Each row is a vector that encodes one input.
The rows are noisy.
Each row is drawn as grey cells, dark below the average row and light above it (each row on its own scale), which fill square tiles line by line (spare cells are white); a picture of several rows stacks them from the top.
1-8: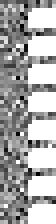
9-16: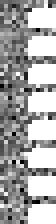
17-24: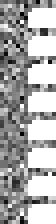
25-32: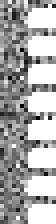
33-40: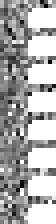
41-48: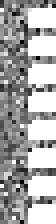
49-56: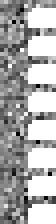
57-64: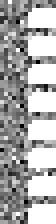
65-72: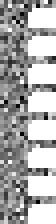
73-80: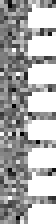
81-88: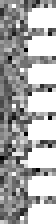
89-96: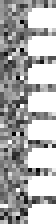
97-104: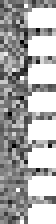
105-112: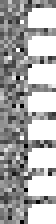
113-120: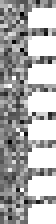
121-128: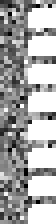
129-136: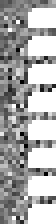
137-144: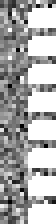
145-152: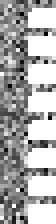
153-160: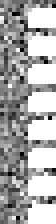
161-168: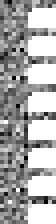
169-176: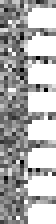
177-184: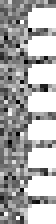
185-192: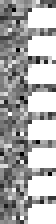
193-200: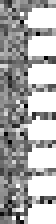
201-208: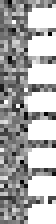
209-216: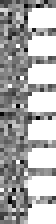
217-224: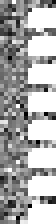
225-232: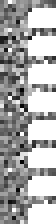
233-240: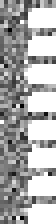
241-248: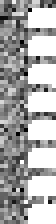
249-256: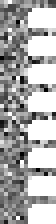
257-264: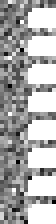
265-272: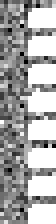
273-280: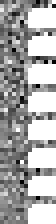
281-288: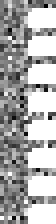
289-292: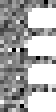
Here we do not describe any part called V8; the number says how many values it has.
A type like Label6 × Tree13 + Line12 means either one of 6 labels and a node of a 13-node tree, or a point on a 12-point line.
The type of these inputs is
(Line4 + V8) × Line11.
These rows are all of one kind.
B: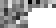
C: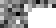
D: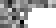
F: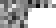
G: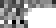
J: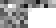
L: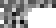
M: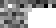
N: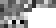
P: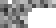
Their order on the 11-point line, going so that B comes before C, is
D, P, B, F, J, M, C, L, G, N.
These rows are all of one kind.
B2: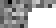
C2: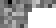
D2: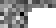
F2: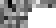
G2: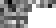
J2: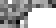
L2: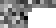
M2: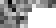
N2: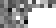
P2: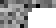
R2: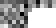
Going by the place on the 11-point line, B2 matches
C2, F2, G2 and M2.
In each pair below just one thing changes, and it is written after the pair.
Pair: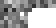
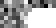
the value of V8
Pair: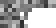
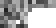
the value of V8
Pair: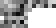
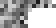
the place on the 11-point line
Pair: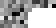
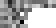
the place on the 11-point line
